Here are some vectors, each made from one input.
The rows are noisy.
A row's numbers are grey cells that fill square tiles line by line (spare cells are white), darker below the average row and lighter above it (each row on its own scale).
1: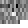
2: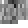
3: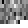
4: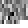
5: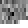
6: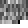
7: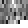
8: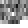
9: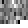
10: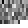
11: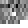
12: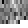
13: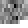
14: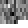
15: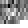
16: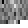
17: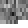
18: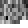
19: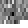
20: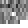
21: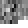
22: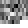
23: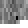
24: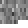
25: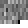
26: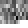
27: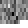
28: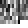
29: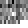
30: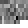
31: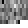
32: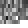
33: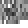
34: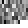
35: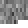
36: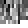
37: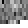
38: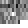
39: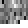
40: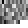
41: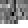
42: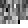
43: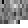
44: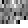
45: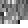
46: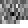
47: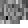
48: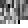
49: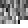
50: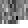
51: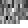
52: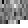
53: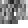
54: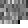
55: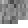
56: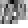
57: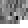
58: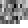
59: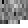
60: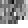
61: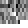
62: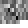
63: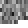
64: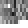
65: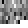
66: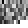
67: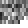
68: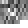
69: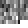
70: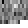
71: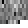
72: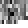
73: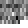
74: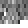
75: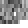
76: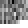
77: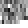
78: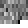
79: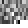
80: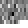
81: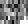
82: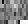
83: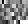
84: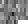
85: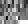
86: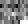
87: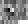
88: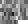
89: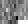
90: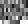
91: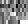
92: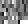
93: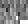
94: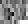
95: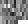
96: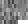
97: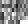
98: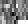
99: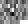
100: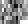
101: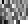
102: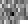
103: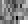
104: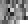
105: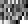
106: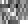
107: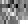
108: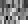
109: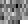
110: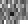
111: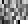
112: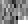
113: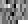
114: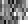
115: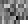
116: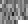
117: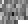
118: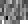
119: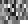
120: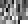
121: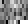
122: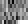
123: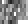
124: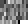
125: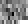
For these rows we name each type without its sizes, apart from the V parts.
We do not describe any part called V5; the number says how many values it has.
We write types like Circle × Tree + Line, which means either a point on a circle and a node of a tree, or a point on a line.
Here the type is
Bool × Line × List(V5).
